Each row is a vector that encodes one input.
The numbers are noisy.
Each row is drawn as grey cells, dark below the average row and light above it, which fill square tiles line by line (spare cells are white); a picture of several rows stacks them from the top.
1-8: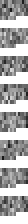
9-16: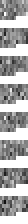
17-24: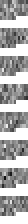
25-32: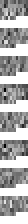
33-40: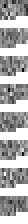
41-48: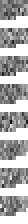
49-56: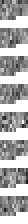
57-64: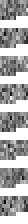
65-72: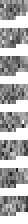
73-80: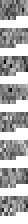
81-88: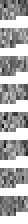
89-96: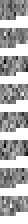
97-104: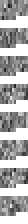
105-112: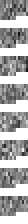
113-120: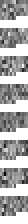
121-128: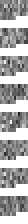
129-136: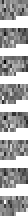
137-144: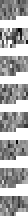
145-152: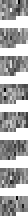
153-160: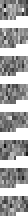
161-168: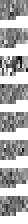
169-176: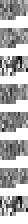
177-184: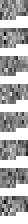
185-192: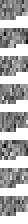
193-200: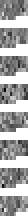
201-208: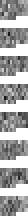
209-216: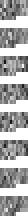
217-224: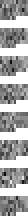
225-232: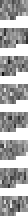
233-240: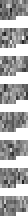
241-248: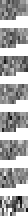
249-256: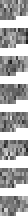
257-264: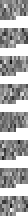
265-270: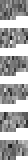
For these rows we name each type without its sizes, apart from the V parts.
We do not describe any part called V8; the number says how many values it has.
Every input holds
a list of items, each a point on a line and a value of V8.
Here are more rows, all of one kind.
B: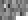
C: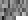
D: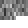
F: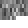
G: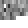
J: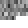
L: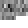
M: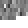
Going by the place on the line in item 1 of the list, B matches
G and M.
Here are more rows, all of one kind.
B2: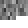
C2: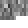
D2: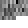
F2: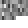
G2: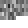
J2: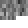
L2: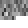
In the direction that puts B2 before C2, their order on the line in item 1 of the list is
G2, F2, J2, D2, B2, L2, C2.
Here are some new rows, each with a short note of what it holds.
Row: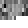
a list of one item
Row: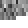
a list of two items
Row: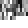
the empty list
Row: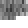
a list of three items
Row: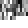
the empty list
